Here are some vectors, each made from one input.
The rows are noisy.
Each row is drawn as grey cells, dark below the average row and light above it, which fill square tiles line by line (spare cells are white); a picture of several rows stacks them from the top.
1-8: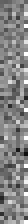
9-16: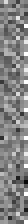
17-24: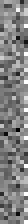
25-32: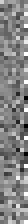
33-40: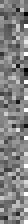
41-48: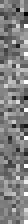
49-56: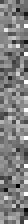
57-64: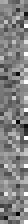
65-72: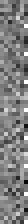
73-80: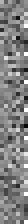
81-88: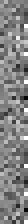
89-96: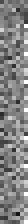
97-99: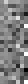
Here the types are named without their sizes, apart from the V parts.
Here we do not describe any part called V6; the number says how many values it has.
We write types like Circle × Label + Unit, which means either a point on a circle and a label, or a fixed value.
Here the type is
Tree × (Tree + V6).
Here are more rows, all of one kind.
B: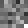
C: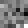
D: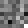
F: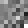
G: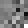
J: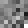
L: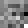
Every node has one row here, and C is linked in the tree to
D and L.
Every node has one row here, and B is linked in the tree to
G.
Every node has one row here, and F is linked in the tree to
J.
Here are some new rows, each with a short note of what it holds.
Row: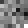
a node of a tree and a value of V6
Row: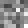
a node of each of two trees
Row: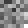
a node of each of two trees
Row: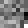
a node of a tree and a value of V6
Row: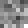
a node of each of two trees
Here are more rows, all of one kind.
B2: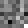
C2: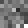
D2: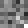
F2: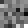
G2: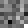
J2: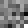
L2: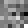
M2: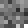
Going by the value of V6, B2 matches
D2 and G2.
